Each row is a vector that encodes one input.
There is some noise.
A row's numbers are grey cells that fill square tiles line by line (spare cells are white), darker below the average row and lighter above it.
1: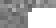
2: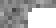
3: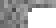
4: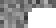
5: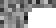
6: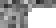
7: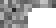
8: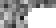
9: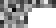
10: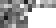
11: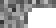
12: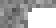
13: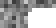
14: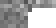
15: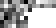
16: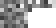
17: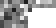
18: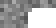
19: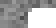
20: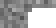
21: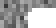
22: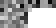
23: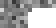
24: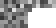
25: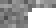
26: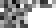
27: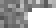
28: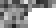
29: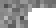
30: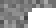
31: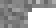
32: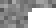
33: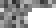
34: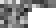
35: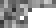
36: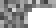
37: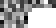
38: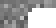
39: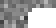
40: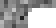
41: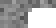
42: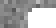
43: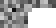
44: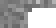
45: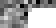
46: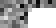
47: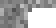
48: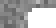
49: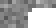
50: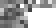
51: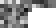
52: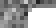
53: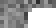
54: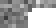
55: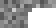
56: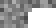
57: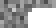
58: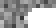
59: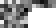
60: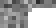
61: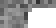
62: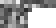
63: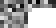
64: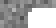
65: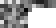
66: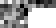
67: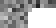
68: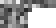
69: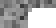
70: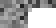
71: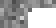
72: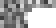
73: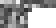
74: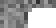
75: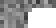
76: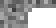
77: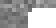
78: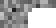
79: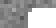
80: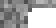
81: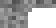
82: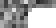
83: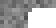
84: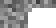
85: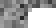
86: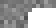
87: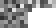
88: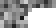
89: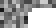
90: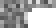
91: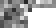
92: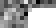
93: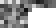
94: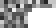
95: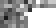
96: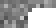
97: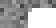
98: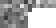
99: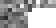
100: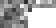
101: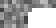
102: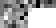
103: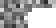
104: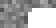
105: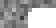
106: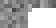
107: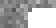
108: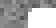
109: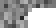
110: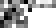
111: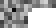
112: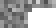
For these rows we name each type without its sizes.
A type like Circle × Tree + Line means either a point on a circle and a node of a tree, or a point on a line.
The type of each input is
List(Line).
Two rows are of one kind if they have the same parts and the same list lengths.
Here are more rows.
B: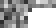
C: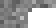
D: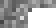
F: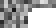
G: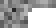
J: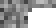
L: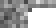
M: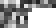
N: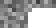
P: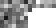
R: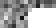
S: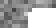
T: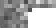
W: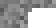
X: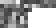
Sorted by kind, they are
B, F, G, J, L, P, R, S, T, W
C, D, N
M, X

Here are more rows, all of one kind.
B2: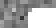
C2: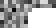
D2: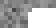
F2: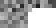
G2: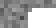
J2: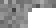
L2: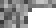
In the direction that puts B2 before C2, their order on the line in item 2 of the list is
D2, B2, C2, L2, G2, F2, J2.
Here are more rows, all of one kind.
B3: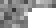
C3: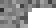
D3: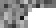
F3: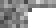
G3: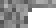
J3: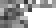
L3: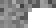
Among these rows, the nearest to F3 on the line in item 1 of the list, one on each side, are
D3 and G3.
